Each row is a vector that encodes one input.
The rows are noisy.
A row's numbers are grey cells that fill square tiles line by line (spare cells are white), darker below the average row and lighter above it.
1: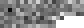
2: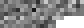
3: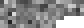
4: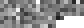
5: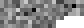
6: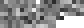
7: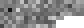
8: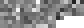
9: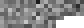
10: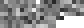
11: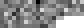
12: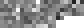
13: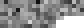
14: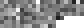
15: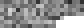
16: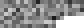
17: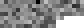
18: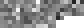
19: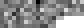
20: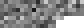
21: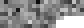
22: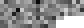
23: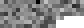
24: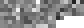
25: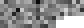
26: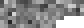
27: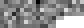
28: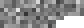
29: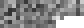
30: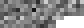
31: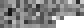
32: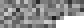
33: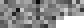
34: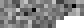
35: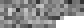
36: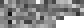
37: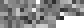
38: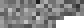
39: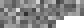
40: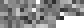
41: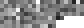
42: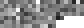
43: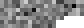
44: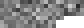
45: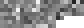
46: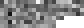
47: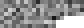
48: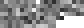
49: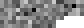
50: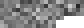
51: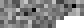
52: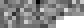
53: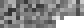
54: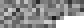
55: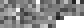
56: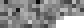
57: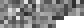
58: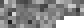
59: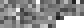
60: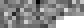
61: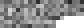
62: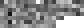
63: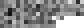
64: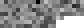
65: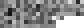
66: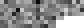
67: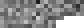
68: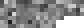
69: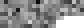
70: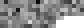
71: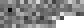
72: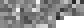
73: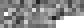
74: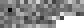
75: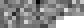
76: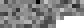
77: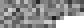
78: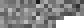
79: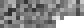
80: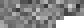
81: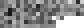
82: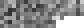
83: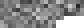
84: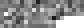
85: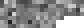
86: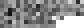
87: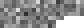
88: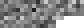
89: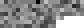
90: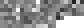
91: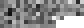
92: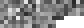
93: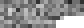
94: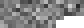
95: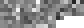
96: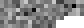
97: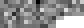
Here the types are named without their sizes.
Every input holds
a point on a line and a true/false value.
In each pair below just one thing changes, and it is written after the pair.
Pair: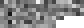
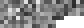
the place on the line
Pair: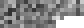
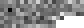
the place on the line
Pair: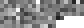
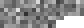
the true/false value
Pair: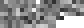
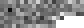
the true/false value
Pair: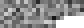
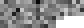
the true/false value
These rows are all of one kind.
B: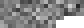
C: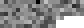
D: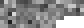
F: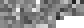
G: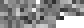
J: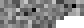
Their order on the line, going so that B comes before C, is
J, F, G, D, B, C.
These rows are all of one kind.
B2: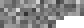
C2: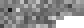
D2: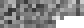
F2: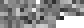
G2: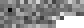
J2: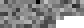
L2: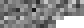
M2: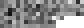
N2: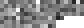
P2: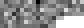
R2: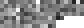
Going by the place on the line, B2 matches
N2 and R2.
